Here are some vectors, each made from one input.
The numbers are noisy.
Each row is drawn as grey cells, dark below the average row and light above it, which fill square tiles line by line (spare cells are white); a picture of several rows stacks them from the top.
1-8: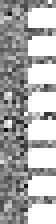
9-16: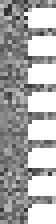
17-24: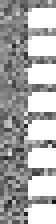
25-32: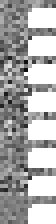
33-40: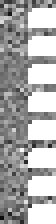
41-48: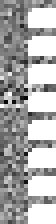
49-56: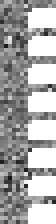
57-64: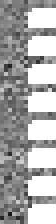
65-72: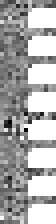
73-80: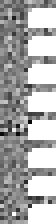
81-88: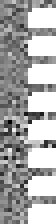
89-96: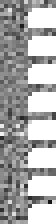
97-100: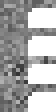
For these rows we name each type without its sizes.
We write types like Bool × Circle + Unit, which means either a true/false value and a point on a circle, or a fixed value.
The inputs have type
(Bool × Bool × Bool + Circle) × Label.
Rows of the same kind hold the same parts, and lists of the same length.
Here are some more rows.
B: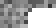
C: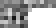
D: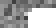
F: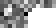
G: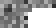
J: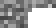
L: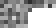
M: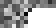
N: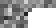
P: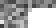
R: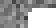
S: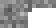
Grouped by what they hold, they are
B, C, F, J, L, M, N, P, S
D, G, R

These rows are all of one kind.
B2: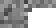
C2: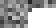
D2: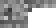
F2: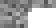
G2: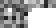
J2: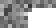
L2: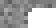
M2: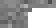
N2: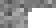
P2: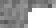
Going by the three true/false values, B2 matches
F2, G2, L2 and N2.
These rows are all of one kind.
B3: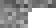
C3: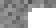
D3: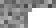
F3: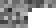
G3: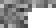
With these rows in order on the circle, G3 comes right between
C3 and D3.
